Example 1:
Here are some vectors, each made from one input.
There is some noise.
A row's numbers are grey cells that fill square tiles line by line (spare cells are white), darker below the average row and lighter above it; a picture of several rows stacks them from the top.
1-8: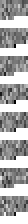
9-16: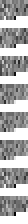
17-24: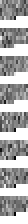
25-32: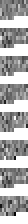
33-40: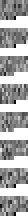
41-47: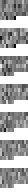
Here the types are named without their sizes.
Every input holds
a label and a true/false value.
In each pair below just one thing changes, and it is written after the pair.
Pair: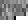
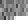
the true/false value
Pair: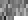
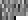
the true/false value
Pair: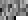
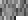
the label
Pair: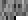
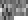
the true/false value
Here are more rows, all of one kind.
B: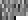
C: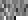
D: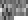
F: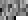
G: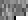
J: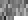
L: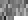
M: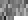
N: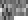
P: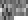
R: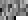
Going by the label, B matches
J, L and M.
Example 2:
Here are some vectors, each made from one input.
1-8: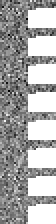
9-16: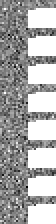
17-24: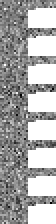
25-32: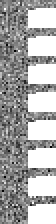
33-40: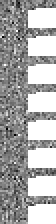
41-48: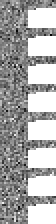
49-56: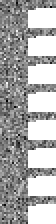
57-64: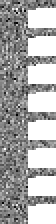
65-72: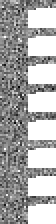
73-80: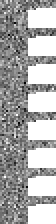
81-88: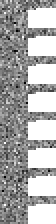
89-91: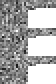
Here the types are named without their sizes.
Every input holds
a point on a line and a node of a tree.
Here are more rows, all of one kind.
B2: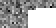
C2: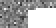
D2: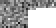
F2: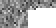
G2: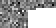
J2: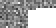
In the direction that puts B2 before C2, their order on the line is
G2, B2, C2, J2, F2, D2.
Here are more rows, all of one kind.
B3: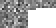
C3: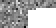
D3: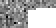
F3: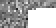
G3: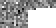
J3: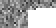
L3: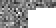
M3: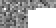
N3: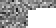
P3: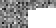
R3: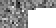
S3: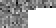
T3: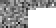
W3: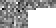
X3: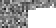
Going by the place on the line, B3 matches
C3, D3, F3 and N3.
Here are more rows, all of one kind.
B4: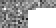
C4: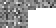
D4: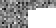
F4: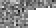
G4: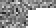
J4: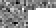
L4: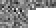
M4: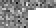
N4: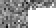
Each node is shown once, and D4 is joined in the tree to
C4.
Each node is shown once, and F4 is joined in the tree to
C4 and L4.
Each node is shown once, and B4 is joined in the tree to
M4.
